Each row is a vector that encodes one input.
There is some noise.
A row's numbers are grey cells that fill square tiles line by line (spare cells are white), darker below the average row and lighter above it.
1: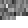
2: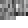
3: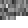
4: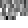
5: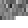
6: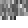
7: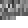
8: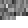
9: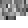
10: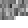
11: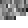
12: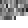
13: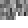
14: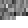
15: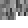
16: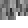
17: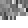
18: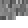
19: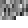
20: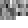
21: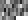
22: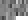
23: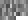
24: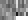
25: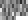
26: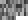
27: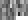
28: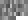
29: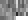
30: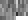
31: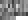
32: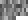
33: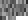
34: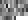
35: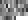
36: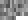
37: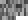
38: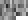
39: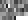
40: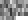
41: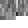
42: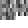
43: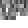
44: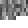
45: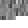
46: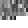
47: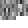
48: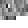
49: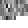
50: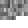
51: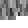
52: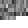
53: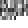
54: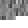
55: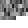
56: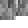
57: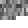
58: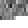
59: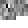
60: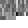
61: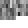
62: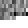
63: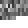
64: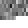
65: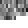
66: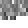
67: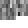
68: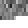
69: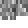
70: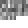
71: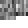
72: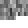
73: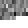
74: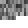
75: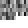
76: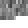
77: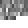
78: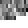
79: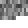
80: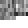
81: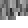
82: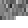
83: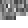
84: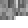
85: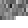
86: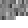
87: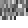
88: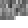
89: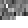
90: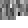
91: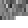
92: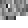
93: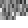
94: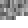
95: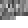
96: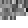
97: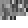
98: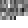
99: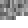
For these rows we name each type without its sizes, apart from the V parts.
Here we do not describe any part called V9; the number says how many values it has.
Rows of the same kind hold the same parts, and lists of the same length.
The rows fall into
2 kinds.
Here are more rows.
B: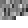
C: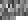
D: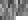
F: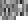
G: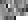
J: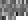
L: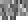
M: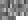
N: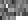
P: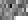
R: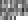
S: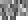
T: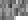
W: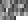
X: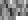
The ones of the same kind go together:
B, F, G, L, R, S, W
C, D, J, M, N, P, T, X

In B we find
two labels.
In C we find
a value of V9.
